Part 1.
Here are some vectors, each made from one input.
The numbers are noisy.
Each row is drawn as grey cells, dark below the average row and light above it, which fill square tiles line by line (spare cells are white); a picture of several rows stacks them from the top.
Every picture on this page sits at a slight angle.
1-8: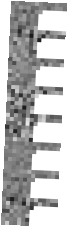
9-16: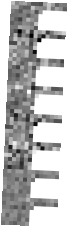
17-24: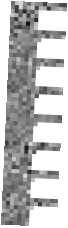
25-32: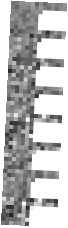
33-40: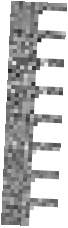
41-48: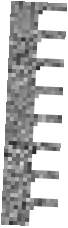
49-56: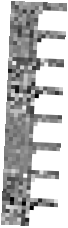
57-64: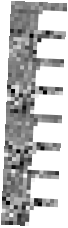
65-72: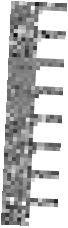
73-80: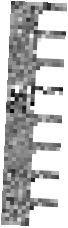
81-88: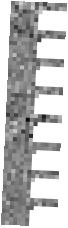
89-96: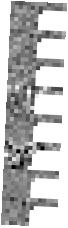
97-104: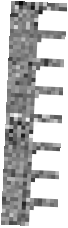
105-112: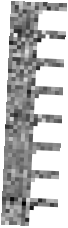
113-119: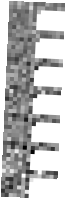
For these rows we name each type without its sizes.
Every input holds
a point on a line and a true/false value.
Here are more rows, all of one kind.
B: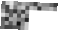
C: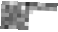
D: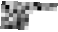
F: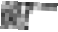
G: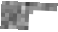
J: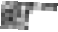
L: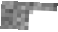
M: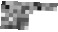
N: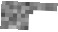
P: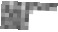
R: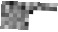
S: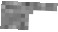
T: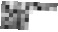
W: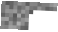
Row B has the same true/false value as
J, L and R.
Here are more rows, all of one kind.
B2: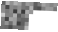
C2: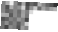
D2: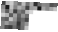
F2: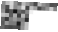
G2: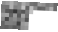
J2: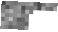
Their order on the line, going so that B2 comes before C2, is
B2, G2, F2, D2, J2, C2.
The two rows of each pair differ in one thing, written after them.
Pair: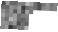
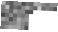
the place on the line
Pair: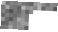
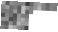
the true/false value
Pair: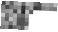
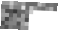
the place on the line
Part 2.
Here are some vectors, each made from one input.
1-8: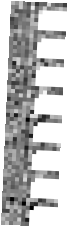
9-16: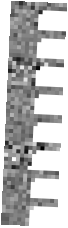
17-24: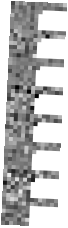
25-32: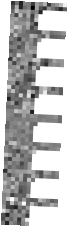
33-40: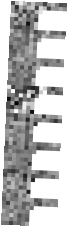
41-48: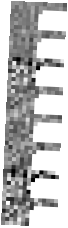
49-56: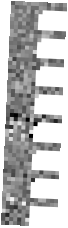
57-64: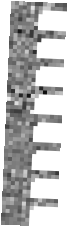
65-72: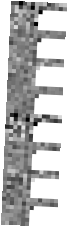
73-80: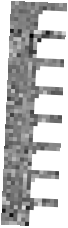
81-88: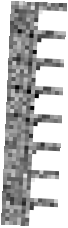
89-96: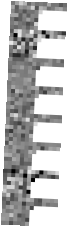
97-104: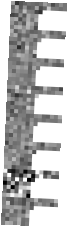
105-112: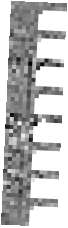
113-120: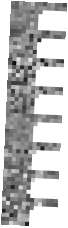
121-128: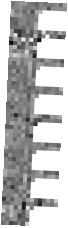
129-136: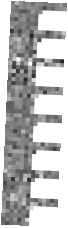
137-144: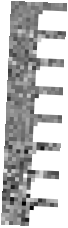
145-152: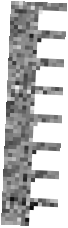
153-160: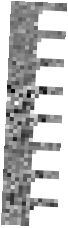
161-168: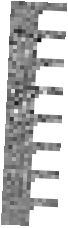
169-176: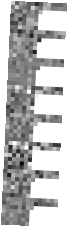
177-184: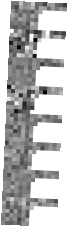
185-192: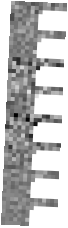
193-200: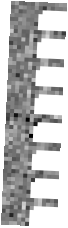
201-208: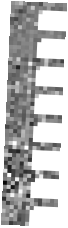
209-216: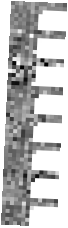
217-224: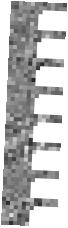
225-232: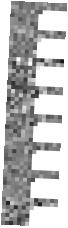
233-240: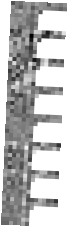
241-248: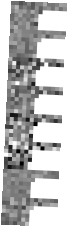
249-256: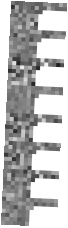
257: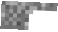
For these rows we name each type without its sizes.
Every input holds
a label and a point on a line.
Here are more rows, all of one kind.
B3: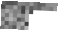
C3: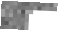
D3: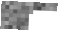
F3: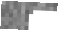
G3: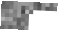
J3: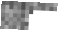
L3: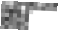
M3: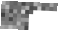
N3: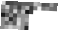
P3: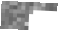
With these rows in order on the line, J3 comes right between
L3 and P3.
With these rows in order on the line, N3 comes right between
B3 and F3.
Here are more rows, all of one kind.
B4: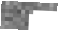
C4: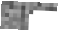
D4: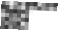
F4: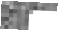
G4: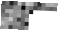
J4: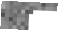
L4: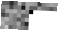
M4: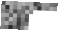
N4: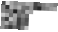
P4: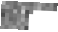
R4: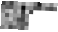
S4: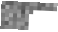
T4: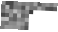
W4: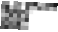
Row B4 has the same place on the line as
J4, L4, M4 and N4.
